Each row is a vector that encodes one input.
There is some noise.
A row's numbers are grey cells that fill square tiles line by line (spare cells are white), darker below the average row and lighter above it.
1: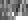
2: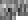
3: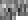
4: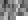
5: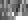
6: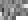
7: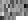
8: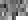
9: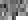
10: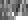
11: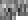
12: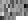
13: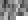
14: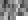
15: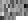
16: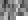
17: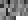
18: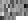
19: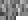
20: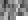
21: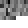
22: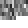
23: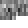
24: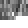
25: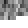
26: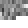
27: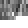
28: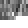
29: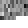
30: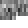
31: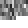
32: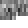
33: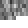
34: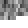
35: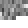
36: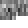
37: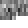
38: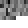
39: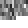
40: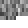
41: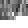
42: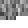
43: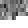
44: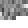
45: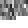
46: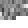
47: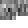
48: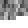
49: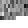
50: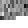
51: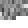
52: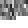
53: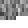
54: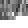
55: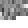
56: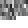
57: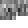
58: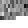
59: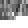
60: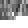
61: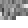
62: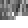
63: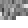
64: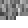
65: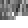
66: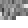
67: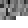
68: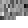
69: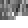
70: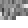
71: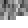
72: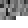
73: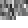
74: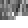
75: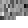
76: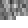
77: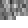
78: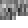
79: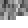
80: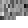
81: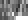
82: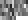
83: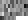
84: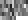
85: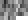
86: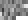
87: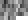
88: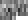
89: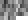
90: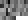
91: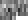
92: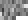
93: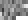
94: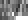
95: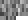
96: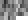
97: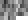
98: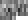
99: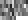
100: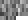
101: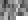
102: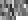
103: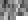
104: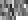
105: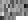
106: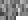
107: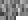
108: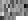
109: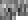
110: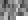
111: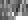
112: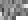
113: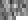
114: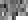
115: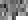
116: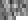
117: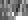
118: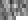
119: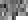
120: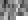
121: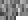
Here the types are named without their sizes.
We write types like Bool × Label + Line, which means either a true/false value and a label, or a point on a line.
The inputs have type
Label.
